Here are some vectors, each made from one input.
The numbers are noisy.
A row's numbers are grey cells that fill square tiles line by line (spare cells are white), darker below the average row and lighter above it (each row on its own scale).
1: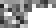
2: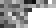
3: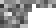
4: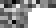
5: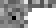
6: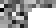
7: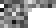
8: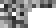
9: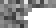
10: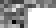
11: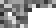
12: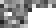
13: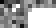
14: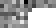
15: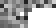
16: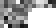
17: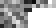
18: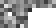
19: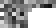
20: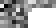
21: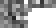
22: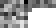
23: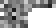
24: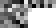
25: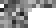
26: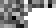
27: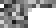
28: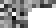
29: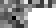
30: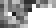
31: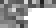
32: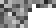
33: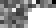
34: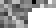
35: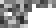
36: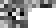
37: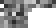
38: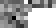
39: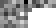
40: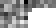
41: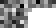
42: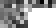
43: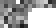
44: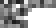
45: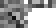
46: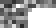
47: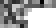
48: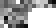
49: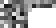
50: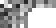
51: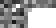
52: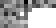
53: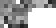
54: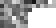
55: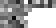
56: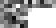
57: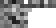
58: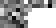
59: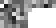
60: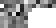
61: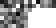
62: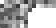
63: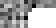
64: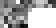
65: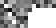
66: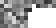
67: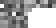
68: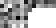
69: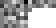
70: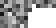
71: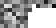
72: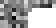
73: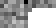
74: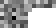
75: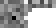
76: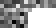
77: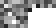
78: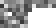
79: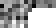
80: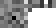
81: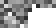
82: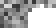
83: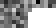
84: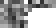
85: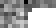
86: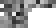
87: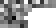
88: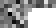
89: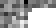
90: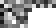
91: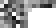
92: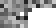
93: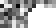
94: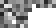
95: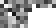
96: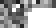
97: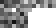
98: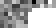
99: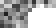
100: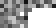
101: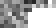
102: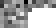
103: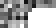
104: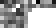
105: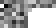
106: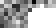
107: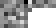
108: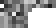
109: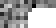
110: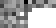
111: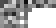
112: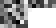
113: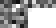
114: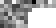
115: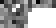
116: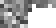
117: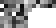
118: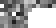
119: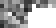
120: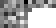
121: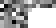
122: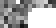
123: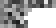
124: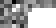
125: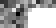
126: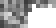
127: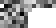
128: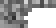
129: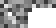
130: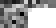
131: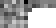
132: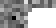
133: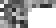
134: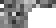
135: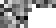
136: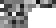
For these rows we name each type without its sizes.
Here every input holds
either a point on a circle, or a list of points on a line.
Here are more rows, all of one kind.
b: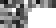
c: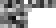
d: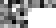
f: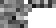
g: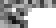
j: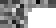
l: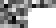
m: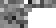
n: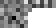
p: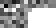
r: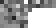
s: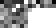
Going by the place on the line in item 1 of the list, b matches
j and s.
